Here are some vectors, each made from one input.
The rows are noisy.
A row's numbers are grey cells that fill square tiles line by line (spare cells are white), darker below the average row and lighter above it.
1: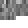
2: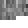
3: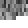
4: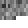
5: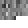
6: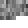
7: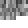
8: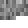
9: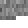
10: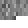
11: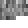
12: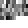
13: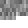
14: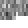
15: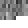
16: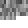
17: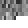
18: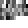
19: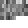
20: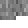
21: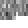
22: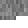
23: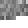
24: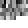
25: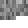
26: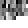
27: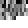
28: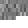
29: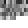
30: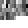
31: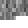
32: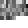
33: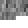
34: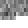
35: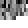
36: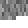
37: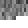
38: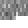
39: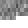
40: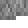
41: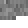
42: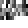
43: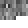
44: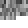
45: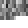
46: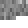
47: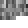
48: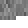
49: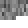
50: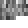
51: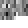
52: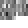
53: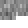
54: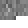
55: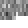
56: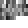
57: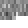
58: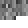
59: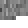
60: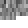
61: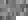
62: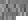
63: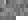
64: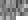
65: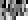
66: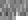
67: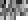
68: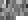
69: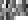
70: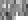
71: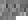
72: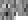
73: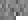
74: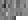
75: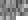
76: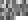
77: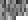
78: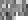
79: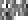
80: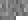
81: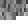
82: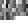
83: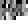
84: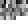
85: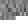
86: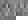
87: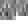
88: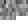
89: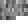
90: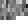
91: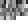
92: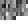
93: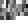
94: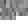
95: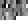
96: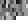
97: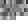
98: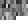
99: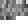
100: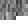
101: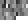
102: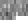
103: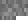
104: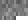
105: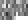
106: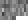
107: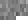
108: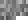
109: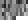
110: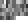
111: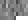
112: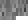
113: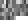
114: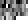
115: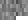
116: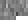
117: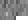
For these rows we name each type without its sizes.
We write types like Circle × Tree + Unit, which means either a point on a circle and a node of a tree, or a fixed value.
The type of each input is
List(Line) × (Tree + Unit).
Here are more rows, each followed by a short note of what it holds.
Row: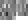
a node of a tree, together with the empty list
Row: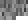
a list of one item
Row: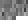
a list of two items
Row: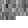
a list of two items
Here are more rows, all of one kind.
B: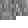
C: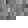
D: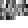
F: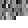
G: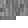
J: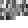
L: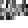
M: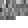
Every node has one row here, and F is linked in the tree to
C.
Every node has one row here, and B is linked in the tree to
D.
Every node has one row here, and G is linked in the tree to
J and M.
